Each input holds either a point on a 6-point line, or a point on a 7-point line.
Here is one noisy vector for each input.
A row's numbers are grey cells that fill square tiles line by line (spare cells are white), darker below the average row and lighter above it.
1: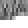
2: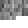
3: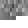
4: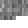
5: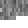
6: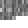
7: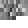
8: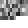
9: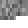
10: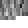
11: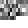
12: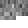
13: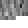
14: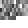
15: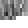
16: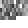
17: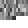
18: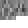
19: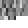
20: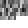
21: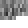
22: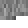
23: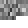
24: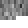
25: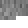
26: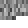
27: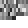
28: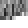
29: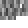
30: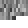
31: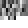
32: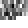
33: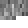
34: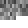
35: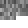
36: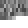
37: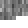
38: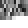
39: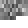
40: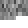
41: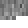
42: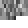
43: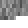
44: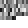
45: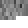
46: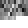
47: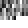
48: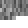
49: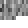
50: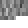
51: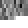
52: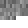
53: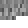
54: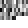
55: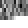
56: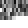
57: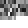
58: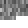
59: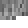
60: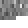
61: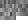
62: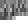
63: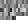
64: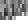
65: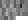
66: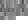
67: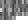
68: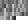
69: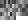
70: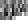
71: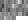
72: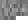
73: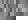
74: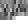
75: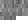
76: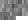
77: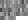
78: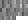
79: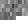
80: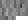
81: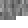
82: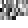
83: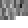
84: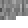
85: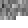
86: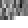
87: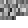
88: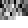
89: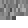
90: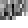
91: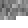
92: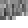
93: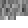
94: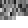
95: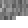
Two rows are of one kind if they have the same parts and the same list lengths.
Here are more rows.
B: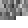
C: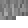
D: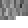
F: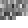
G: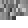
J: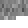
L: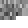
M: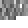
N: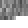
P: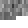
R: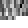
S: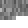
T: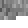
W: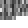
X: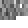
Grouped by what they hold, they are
B, C, D, G, N, P, R, S, W
F, J, L, M, T, X

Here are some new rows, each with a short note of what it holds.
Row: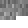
a point on a 7-point line
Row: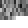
a point on a 7-point line
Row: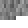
a point on a 7-point line
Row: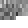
a point on a 6-point line
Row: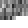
a point on a 7-point line
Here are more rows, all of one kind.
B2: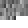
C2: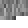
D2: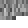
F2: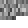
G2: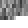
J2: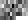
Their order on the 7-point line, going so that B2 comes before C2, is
B2, G2, J2, D2, F2, C2.
